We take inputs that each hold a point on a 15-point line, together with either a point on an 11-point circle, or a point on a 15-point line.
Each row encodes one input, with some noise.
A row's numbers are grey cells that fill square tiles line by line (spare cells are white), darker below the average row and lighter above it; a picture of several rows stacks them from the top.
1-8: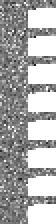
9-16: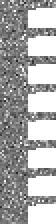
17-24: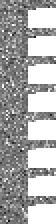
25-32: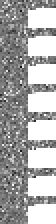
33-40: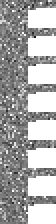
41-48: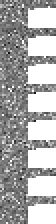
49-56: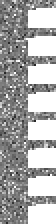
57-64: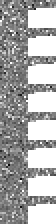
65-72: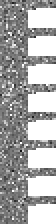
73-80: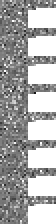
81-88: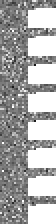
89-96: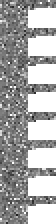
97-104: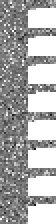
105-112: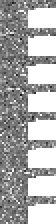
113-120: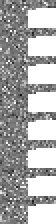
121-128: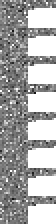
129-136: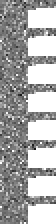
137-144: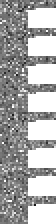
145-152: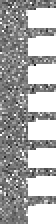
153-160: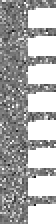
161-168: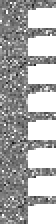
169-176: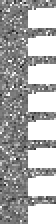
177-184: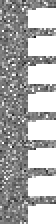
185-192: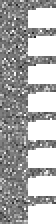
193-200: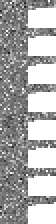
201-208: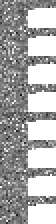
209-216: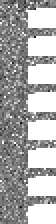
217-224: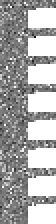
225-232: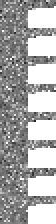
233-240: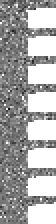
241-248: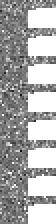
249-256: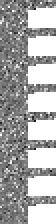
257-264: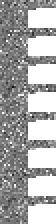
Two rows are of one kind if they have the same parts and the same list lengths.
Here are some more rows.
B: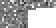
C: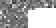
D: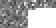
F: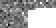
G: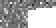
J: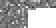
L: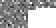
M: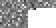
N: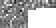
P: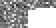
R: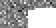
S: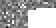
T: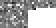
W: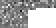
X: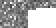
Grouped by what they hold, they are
B, L, N, P, R, T, W
C, D, F, G, J, M, S, X

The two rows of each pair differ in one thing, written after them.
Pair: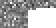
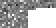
the place on the 11-point circle
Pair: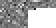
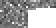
the place on the 15-point line
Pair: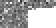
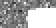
the place on the 15-point line
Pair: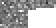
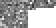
the place on the 15-point line
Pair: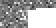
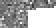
the place on the 15-point line
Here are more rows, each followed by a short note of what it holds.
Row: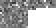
a point on each of two 15-point lines
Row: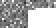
a point on each of two 15-point lines
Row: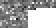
a point on each of two 15-point lines
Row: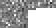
a point on each of two 15-point lines
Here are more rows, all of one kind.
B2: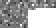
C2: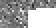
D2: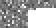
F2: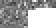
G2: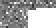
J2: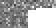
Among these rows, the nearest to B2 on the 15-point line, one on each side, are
D2 and F2.
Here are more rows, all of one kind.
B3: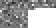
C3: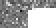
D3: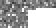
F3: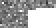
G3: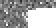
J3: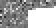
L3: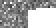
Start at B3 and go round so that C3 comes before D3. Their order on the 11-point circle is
B3, J3, C3, G3, L3, D3, F3.
